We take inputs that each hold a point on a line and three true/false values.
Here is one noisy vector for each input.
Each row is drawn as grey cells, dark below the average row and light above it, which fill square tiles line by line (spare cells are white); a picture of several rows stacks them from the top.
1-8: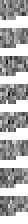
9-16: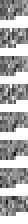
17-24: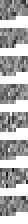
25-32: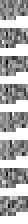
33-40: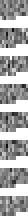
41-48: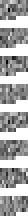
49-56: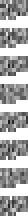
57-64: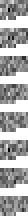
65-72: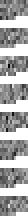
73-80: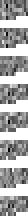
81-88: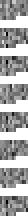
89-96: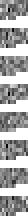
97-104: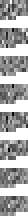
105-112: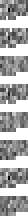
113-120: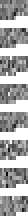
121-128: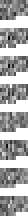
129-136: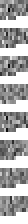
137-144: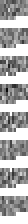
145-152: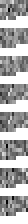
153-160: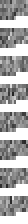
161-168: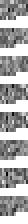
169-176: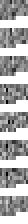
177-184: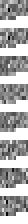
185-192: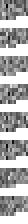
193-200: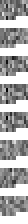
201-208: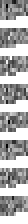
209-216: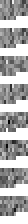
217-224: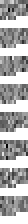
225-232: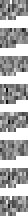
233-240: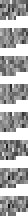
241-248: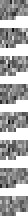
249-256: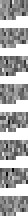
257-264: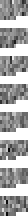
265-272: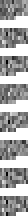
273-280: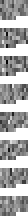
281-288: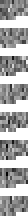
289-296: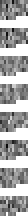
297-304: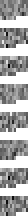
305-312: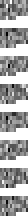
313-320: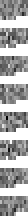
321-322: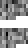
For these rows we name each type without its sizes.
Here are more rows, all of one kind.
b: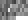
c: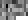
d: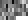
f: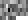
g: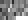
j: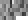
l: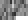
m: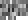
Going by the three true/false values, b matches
c and m.
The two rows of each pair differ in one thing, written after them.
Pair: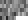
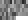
one of the three true/false values
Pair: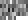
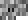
one of the three true/false values
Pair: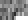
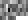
the place on the line
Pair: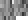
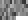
the place on the line
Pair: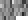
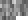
one of the three true/false values
